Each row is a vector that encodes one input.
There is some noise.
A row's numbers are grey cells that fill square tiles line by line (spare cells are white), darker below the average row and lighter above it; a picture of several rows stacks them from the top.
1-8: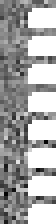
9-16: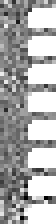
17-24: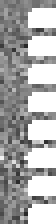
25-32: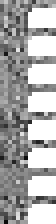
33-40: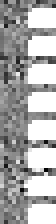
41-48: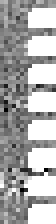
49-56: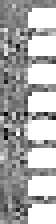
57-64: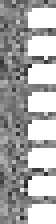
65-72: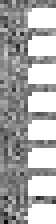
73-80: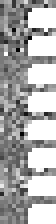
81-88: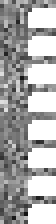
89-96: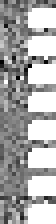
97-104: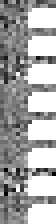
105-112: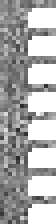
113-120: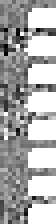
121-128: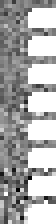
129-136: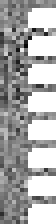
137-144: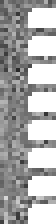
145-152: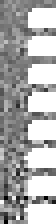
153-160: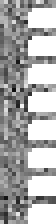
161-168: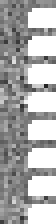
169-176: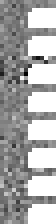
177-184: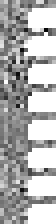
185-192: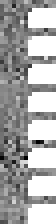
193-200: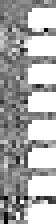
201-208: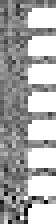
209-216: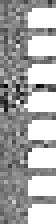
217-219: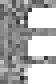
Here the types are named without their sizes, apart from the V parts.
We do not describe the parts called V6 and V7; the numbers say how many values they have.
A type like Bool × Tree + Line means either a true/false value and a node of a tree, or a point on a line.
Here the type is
List(Line) × V6 + Tree × V7.
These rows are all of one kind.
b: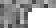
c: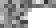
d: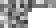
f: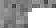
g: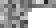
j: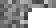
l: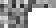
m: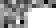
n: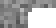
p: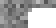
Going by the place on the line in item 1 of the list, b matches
f and l.
